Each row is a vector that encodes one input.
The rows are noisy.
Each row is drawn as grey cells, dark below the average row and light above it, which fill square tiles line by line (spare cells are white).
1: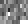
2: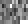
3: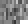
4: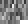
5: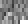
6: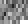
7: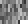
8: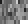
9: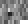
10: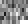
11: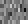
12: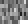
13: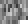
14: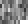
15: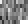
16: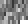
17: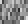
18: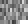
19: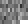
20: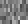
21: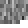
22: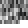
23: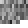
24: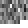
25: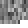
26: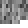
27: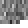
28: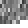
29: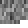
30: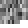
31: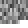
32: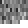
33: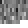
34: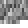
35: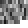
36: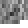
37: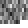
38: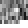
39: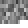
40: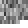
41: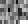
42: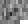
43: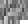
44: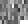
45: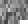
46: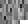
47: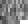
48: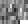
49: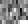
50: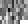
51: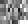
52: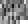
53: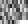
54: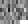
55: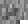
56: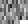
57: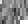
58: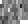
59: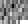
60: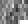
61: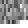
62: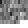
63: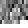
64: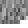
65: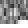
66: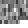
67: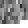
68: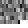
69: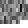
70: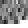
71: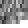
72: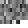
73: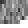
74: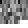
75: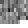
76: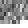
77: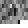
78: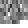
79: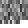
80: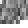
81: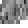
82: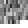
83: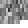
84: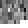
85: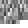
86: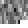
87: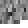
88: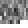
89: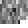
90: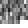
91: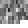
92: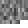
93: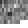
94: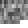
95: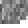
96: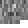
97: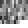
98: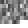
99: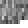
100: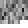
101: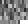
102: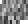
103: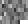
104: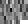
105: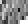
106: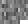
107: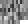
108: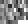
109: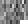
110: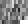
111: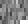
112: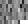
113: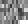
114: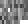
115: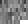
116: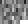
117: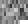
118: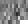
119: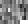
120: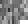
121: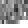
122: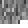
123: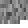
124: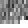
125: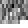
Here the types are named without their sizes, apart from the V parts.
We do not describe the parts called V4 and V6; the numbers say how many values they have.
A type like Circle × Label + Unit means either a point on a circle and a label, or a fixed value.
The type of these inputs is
Bool × (Line + V4) + V6.
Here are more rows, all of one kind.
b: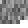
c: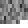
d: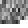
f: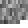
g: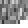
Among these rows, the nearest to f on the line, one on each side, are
b and g.
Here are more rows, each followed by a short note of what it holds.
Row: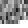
a true/false value and a value of V4
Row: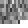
a point on a line and a true/false value
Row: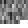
a true/false value and a value of V4
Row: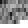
a true/false value and a value of V4
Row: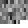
a true/false value and a value of V4
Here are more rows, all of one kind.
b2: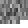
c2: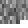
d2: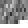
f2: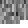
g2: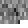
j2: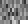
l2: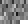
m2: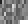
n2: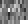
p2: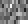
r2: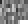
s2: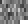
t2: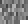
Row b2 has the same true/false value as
c2, d2, g2 and p2.
